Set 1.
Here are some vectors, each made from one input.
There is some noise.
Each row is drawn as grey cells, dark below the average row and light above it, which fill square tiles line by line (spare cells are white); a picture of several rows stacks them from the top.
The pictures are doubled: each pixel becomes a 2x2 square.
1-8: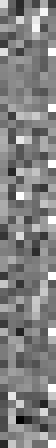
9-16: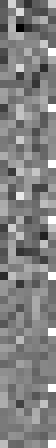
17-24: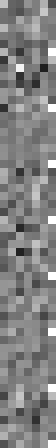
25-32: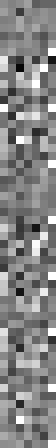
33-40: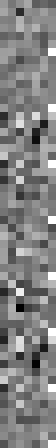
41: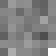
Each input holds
a point on a 5-point line.
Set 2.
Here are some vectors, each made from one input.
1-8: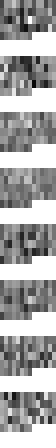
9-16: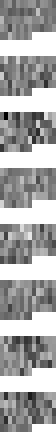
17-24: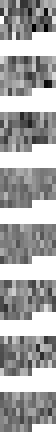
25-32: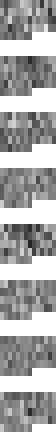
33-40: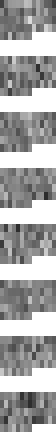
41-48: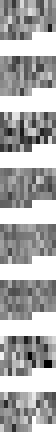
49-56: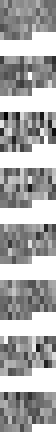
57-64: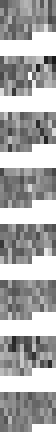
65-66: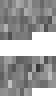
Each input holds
four true/false values.
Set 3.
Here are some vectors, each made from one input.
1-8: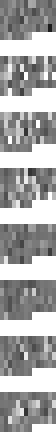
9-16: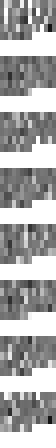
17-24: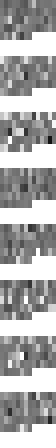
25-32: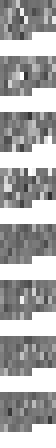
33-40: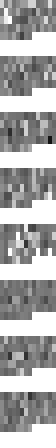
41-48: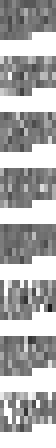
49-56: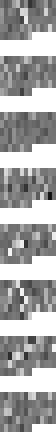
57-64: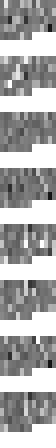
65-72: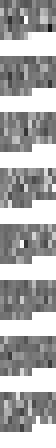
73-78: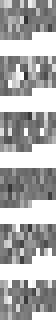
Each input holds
four true/false values.
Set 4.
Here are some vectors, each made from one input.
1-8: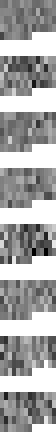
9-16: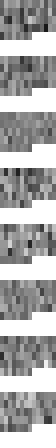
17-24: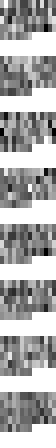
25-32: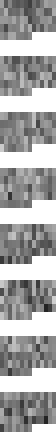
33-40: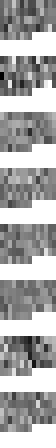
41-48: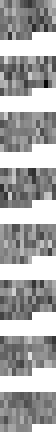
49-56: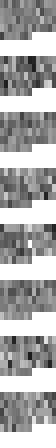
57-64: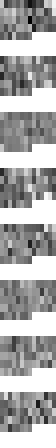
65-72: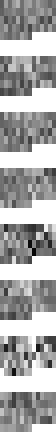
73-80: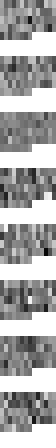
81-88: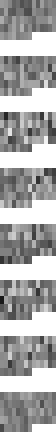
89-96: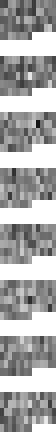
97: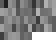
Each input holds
four true/false values.
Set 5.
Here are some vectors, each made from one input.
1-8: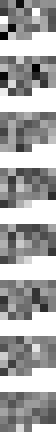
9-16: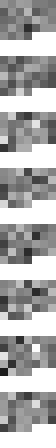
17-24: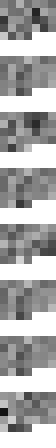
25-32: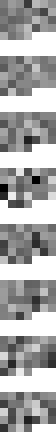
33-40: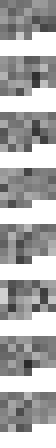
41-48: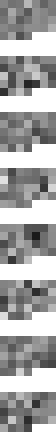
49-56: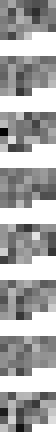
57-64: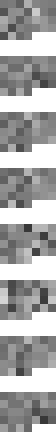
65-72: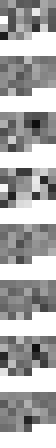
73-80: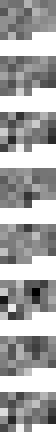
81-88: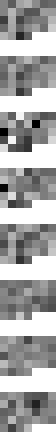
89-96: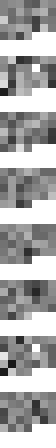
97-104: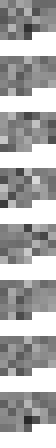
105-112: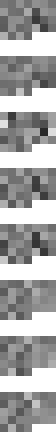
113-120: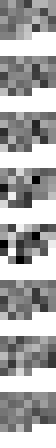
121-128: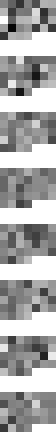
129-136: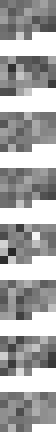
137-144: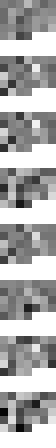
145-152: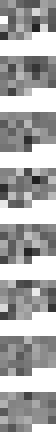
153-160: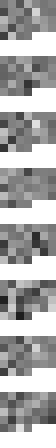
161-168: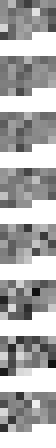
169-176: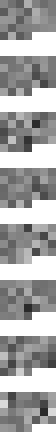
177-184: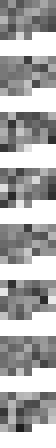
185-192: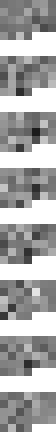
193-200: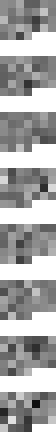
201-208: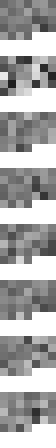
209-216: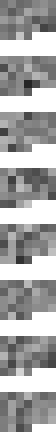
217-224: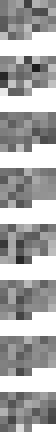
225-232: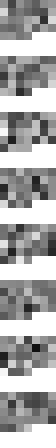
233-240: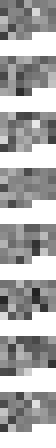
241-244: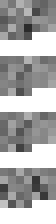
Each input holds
one of 8 labels.
